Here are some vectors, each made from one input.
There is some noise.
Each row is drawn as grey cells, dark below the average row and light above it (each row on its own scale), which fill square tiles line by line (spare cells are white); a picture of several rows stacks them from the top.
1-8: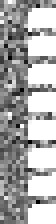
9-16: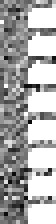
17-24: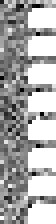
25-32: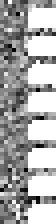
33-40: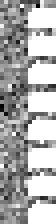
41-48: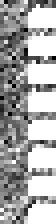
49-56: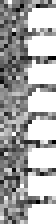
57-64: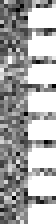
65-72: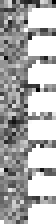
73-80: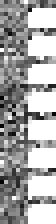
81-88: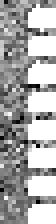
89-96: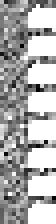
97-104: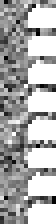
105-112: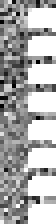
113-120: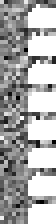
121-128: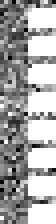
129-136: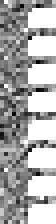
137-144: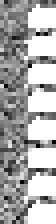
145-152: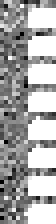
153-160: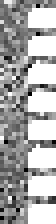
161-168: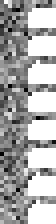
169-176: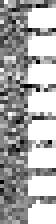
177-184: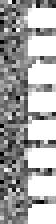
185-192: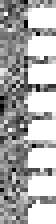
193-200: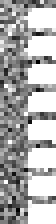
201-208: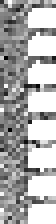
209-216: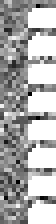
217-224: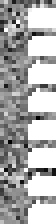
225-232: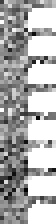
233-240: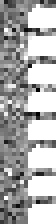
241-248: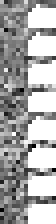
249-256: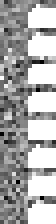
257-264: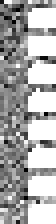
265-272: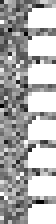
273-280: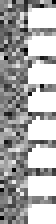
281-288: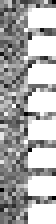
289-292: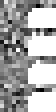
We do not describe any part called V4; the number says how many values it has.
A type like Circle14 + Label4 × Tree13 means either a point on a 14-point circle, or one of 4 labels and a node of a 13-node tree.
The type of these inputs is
List2(Line13 × V4).
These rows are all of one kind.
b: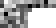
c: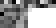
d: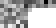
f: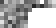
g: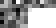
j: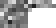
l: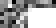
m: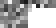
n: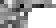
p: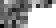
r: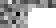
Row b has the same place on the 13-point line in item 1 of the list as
f, j and p.
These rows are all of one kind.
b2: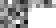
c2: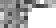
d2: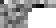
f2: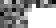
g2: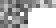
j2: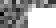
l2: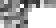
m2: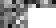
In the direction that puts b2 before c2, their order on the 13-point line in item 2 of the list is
b2, m2, g2, c2, f2, d2, j2, l2.
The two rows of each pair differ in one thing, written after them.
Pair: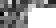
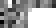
the value of V4 in item 2 of the list
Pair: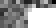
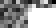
the place on the 13-point line in item 2 of the list
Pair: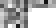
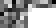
the place on the 13-point line in item 1 of the list
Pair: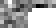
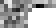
the value of V4 in item 2 of the list
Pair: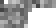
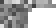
the value of V4 in item 1 of the list
